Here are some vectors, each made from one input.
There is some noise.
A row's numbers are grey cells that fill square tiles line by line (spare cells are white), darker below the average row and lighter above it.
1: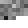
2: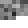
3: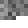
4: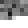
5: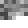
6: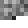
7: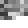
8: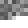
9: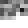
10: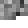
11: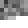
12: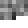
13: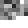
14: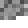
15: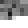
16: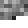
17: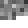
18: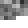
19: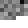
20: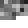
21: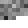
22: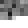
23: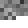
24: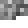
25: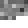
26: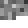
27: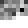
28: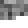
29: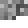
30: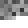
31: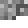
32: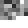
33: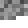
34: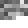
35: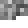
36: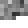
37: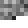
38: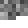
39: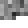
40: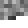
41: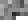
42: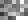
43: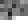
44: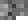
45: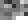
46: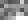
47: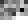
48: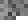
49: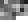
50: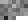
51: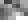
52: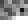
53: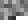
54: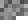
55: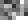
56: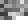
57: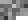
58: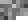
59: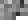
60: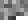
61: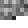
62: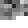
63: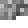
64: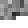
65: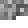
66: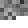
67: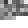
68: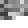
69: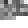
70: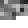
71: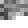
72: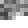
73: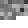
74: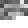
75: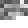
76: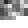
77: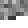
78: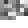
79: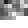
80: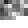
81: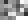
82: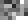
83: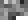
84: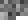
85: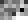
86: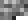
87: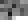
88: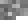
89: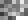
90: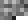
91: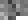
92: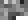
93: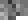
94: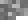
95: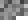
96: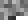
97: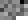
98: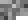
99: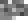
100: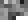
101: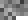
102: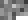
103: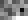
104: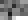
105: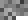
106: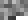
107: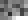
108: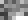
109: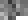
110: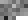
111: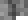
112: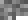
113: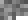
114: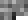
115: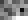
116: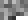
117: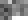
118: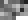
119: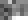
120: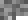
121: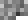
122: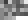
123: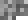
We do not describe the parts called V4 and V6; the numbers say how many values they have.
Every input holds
a value of V6, together with either a point on a 5-point line, or a true/false value and a value of V4.
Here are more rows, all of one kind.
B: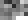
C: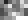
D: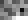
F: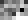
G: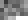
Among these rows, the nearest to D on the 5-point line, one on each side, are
F and G.
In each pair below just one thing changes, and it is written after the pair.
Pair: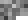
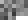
the true/false value
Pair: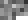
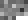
the value of V4
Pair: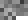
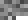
the true/false value
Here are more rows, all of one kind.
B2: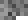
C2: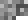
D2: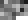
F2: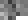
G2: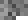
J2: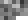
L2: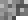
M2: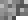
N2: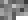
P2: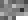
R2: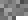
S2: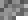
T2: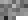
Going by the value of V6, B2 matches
F2 and G2.
